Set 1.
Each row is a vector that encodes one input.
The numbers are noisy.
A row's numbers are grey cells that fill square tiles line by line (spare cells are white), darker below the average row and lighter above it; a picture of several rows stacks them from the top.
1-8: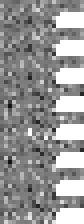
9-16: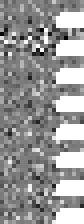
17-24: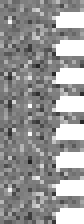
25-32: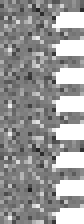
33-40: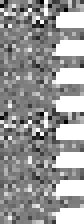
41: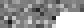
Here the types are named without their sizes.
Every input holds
a list of points on a line.
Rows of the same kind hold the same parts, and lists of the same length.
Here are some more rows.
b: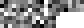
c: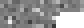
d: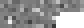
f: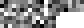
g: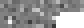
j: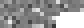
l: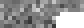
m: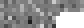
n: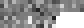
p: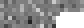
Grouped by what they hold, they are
b, f
c, d, g, j, l, m, p
n

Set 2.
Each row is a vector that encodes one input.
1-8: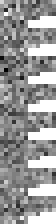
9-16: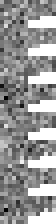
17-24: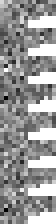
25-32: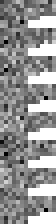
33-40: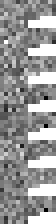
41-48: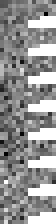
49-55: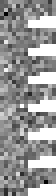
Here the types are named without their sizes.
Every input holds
a point on a line and a node of a tree.
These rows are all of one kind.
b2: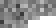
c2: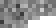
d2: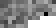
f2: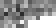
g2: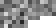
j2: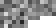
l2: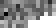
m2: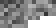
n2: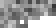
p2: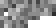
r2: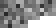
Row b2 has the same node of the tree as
c2 and r2.
